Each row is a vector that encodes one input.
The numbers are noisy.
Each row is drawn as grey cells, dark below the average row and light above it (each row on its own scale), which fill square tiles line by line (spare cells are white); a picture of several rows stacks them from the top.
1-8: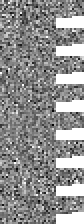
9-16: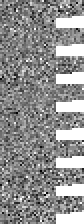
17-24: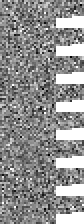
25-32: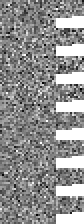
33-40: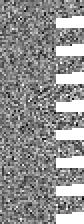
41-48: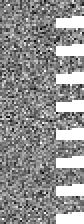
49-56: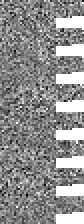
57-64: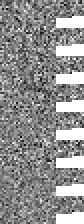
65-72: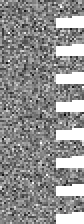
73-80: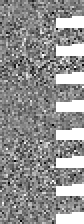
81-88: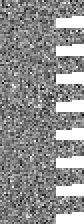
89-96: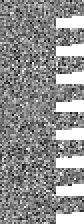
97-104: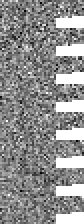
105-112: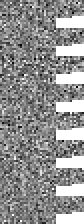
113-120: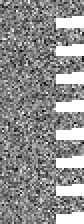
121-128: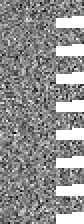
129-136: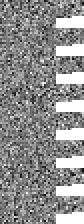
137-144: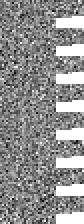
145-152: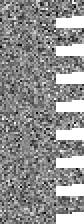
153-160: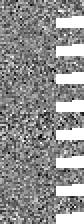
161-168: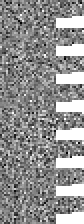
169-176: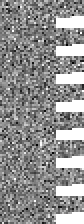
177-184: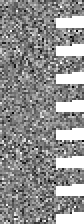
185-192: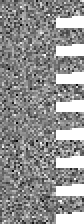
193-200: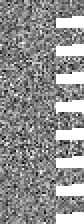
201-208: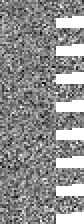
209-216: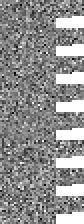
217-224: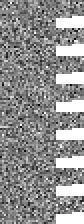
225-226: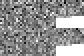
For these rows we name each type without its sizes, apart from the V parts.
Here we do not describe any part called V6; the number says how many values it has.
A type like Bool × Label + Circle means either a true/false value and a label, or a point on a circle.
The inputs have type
Circle + Line × V6.
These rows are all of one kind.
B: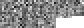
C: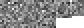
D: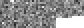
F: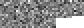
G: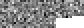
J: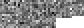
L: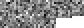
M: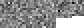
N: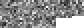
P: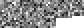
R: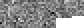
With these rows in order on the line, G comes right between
C and F.
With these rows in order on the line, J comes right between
B and R.
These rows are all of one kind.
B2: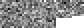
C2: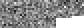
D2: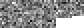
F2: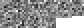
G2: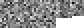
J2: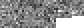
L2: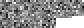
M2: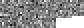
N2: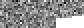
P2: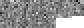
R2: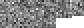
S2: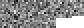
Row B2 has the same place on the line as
C2, D2, L2 and P2.
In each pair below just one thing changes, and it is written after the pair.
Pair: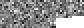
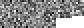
the place on the line
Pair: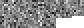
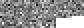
the place on the line
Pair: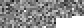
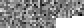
the value of V6
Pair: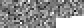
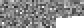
the value of V6
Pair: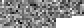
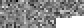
the value of V6
